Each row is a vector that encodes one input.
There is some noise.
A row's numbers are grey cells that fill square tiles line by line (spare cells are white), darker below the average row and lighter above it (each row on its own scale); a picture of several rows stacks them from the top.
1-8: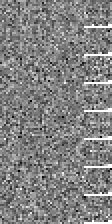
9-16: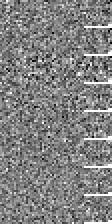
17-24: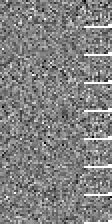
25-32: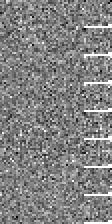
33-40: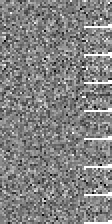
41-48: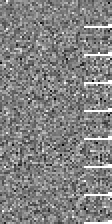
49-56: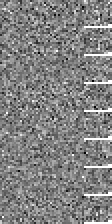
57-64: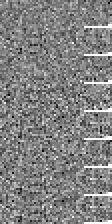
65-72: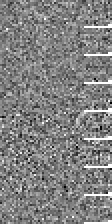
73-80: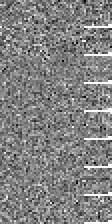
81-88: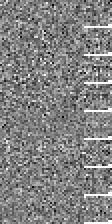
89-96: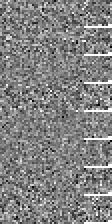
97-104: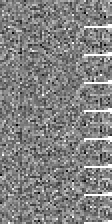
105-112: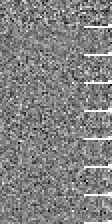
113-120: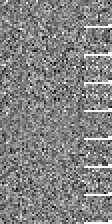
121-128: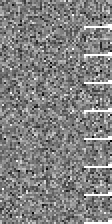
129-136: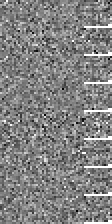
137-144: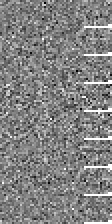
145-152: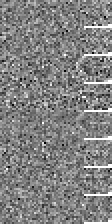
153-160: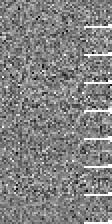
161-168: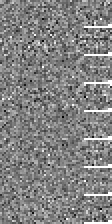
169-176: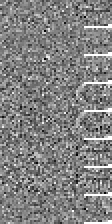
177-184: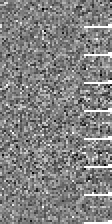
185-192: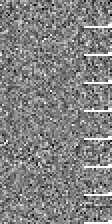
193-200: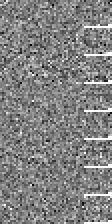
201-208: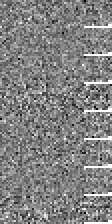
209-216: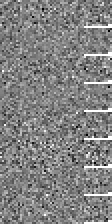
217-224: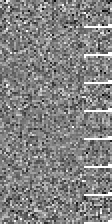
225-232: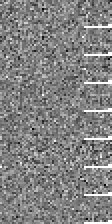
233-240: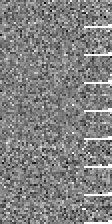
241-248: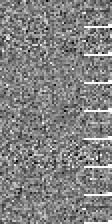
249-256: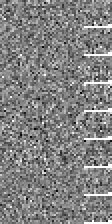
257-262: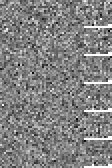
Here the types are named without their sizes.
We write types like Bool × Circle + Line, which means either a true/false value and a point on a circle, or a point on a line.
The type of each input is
Bool × Bool × Bool × Bool × Bool + Circle × (Circle + Unit) × (Circle + Unit).
